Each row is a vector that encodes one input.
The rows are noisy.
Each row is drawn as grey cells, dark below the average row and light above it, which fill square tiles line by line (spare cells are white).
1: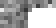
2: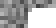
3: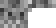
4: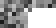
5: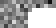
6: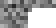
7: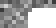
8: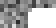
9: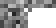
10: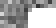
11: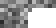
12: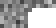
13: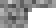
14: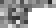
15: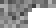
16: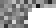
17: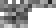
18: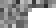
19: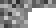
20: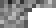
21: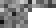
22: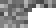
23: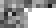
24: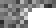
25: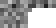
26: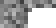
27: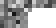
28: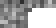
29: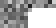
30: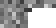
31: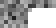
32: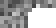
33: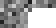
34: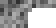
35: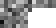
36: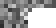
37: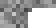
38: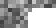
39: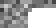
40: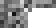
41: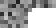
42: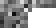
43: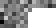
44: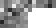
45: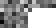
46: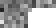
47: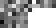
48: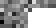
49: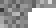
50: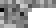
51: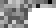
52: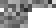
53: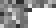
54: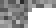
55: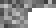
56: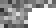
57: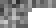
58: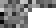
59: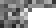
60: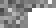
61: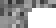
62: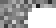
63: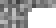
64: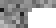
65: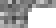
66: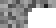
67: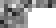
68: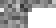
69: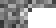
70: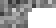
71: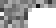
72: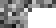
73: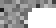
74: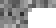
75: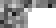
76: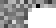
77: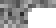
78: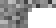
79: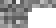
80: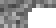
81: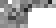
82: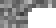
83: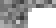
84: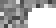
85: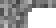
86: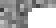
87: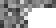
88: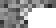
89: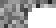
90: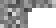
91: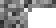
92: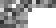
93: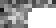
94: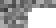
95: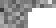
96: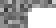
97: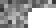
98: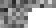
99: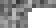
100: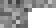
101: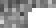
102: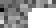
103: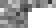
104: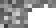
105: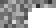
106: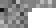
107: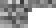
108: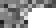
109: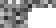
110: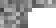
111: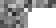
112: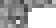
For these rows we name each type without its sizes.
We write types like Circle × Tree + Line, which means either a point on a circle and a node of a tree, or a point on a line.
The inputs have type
(Bool × Bool × Bool + Unit) × Line + Tree.
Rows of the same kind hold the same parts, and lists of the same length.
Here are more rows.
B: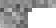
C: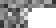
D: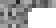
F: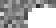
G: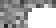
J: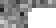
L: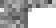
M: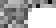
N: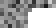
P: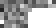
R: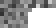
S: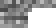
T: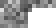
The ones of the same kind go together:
B, D, J, L, N, P, R, S, T
C
F, G, M

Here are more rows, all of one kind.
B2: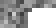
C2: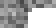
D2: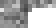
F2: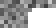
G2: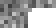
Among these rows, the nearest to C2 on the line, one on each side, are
B2 and D2.
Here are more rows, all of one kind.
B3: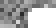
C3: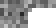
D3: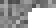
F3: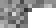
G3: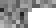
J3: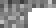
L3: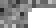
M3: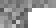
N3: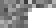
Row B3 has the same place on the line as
F3, G3 and M3.
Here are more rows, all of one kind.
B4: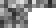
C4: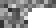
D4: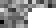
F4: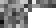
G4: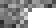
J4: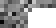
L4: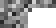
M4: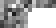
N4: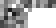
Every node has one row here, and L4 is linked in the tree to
B4 and M4.
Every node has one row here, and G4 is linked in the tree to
C4 and D4.
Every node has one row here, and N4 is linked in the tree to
M4.
